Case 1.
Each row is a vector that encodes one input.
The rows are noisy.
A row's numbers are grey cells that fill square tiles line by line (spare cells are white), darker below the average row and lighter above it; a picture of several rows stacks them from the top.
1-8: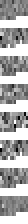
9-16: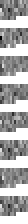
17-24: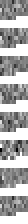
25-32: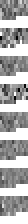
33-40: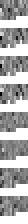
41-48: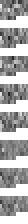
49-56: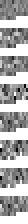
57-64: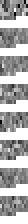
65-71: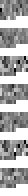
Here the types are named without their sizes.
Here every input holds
either a fixed value, or a node of a tree.
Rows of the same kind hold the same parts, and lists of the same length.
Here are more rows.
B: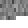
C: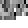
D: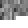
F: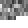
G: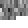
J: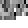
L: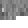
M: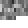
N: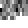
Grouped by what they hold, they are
B, D, F, G, L, M, N
C, J

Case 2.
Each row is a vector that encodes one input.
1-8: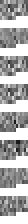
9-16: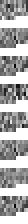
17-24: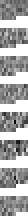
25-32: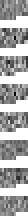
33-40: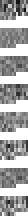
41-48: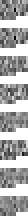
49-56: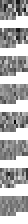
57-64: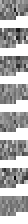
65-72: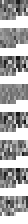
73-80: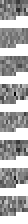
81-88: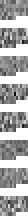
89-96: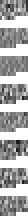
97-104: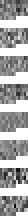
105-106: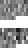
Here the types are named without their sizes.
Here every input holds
a node of a tree.
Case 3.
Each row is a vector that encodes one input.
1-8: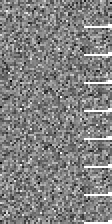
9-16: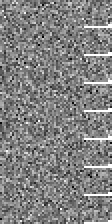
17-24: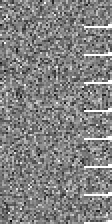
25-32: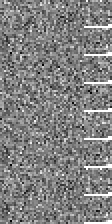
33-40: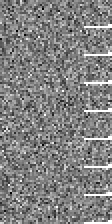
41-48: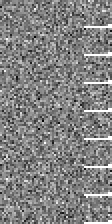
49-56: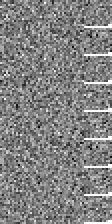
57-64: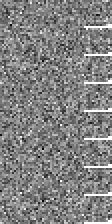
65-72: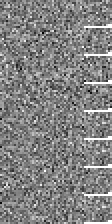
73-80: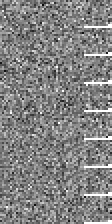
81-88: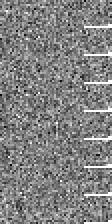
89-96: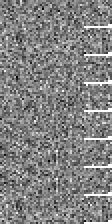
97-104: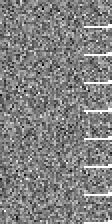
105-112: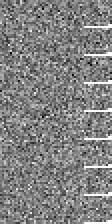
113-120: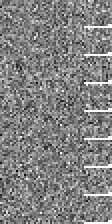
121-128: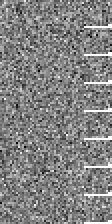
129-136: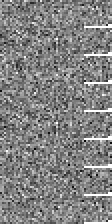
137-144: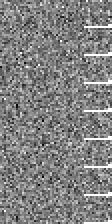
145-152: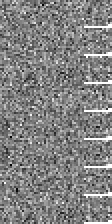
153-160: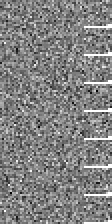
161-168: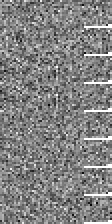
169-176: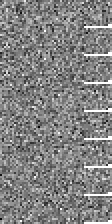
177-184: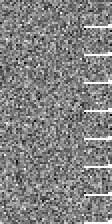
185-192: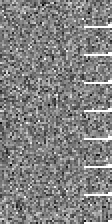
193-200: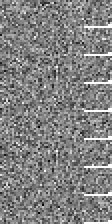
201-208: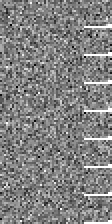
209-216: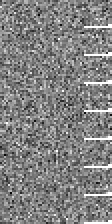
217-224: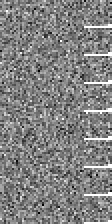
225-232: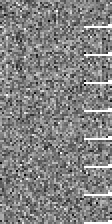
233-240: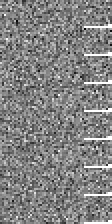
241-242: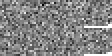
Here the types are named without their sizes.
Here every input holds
a point on a circle.
